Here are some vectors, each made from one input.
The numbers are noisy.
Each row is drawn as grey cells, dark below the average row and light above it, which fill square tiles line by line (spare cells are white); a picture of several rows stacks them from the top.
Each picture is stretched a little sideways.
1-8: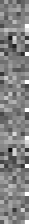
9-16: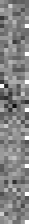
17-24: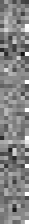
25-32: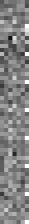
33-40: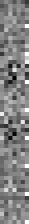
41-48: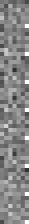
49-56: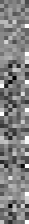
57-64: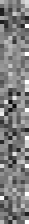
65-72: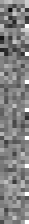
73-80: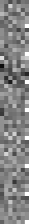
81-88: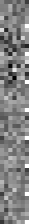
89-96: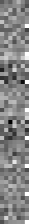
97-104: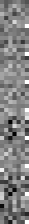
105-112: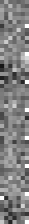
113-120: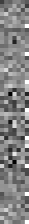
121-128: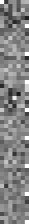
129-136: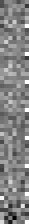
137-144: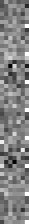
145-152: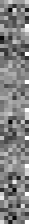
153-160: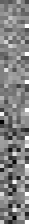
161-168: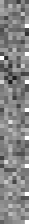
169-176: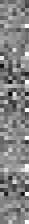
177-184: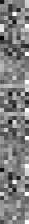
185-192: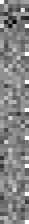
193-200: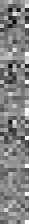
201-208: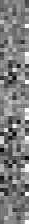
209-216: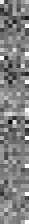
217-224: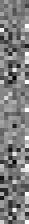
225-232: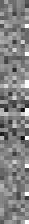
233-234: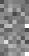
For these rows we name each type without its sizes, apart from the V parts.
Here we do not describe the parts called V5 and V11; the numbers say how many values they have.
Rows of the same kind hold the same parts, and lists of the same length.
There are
3 kinds of row.
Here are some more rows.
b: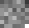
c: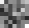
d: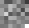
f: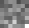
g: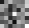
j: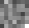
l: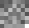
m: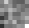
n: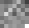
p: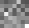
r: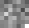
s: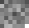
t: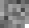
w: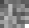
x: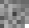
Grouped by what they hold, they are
b, d, l, n, p, r
c, g
f, j, m, s, t, w, x

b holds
a value of V11.
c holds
a point on a line.
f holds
a true/false value, a value of V5 and a value of V11.
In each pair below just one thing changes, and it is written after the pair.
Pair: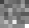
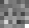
the true/false value
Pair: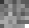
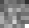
the true/false value
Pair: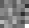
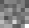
the true/false value
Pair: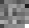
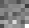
the value of V5
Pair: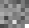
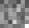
the value of V5
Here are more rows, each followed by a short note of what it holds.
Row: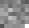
a value of V11
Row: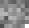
a value of V11
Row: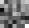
a point on a line
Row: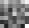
a point on a line
